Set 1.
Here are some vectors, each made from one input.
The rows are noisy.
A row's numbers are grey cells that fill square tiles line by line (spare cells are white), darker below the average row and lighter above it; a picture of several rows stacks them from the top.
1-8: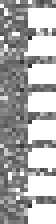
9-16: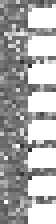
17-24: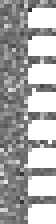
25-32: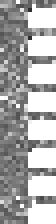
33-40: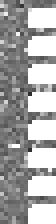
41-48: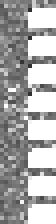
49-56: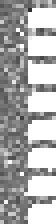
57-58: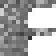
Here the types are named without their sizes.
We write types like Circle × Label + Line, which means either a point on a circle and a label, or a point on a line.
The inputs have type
Tree.
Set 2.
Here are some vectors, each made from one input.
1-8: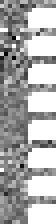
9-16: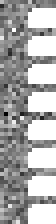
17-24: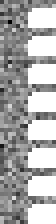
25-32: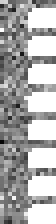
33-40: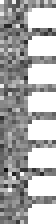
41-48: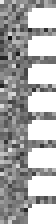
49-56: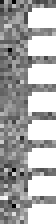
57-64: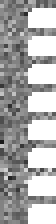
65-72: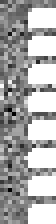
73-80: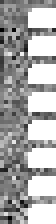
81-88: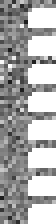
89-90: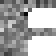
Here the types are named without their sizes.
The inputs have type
Tree.
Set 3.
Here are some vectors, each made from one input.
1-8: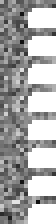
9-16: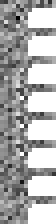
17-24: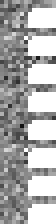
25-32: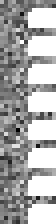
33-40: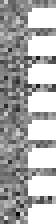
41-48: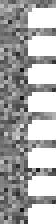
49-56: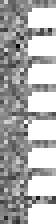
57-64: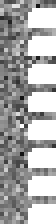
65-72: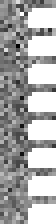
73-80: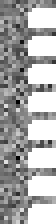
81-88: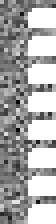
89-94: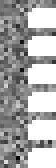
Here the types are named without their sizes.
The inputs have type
Tree.
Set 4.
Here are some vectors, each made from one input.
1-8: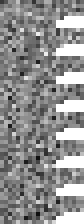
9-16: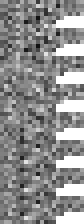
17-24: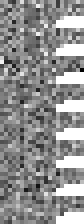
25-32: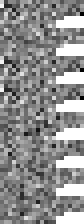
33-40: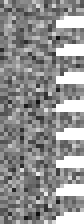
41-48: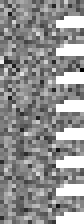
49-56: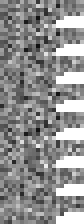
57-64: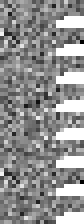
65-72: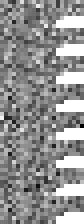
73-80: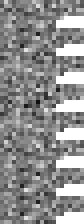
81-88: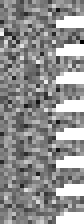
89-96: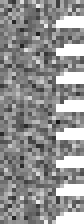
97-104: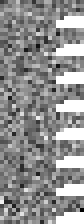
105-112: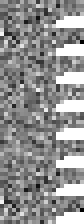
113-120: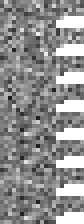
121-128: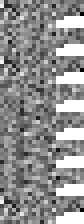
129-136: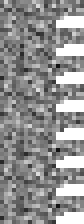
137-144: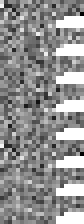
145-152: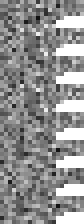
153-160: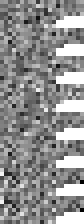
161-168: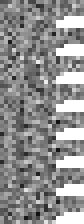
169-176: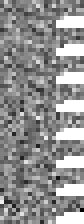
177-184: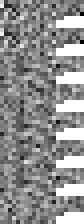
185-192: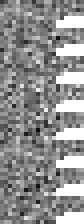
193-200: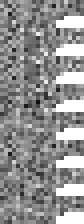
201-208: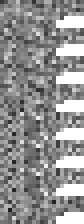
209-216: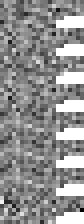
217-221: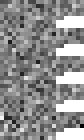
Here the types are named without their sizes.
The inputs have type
Line.
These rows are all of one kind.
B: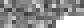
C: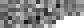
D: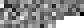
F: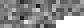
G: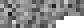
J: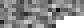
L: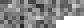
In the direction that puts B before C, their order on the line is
D, G, L, F, J, B, C.
